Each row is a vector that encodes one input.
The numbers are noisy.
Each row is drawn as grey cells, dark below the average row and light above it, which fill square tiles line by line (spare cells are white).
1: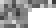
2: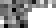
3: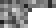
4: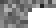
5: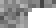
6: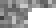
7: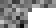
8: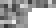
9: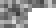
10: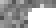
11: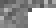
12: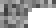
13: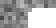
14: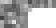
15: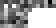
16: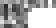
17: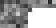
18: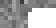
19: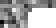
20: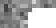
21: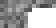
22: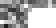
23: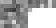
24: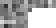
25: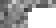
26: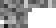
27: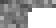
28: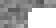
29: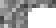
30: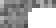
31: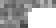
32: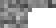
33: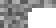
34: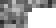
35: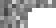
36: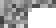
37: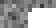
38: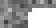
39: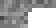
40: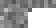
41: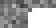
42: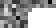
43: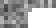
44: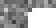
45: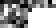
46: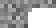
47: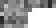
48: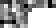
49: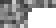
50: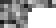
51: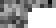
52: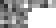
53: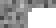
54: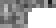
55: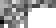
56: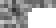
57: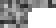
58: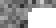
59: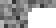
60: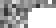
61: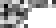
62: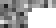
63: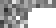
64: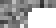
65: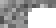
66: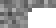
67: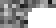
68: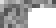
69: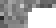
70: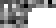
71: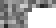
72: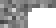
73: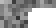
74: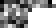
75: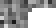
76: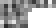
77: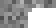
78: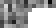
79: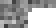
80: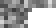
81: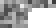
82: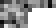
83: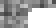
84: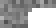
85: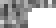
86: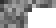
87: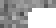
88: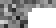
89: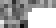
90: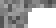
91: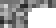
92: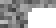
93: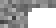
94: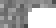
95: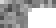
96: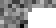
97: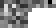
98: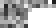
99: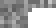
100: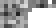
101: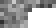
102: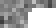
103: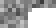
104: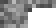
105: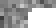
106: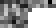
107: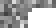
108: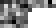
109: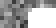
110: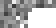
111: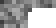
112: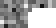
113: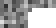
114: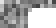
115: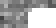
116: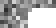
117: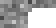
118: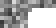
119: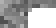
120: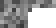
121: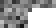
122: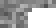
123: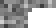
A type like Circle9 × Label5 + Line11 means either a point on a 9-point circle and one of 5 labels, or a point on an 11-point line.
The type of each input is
(Bool × Bool × Bool × Bool + Unit) × Line10 × Tree12.
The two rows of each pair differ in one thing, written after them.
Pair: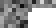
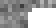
the node of the tree
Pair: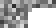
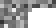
the place on the 10-point line
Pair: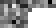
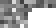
the place on the 10-point line
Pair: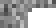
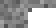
one of the four true/false values
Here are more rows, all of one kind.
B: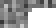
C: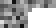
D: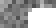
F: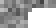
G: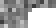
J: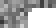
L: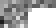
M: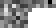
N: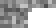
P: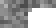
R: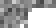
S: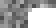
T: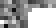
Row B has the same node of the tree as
R and T.
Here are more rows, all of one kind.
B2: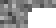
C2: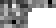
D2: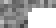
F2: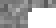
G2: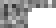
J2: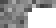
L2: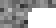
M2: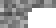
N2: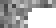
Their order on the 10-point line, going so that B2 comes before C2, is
B2, J2, G2, N2, L2, D2, F2, M2, C2.
